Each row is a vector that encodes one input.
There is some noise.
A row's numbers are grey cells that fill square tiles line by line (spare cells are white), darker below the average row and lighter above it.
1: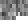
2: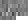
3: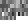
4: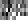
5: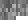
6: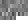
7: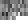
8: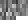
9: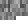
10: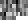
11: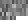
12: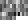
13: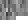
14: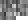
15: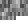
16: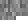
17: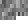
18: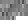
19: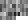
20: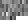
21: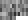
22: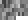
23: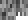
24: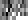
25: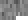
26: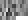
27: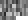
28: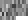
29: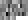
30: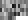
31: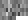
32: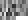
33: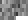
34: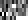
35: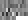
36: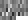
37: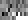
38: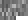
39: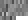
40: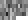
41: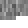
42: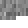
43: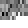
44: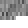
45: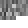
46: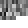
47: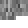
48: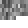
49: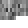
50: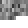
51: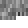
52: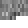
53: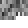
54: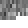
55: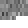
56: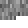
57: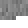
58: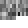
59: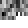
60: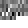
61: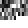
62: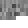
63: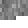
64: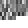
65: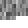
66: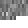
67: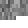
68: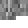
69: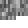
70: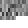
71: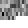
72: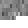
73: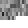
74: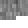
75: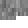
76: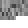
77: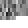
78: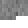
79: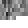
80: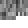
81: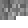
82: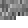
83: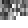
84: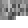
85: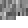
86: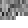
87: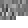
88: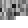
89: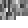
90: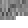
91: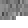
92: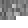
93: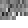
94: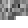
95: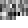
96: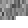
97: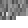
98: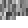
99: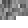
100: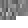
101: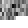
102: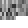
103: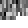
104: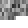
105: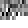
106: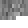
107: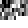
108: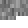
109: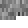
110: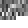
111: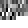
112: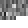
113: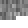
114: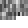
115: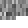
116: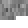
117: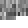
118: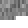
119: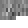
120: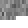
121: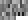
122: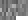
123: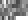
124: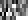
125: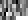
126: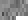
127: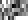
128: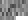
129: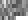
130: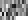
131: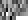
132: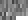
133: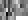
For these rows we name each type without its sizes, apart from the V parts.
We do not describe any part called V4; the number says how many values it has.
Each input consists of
a list of items, each a true/false value and a value of V4.
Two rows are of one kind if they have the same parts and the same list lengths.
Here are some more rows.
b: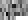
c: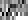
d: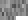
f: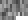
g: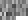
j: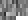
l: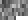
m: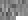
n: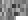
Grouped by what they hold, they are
b
c, j, m, n
d, f, g, l

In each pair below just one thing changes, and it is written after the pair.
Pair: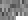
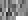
the value of V4 in item 1 of the list
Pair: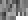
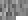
the value of V4 in item 2 of the list
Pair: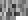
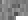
the true/false value in item 2 of the list
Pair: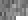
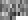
the value of V4 in item 1 of the list
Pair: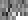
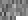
the true/false value in item 2 of the list
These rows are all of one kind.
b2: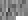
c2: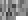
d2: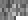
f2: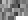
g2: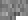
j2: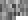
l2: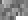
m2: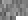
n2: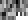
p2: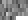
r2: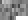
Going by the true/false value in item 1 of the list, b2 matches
f2, g2, n2 and p2.
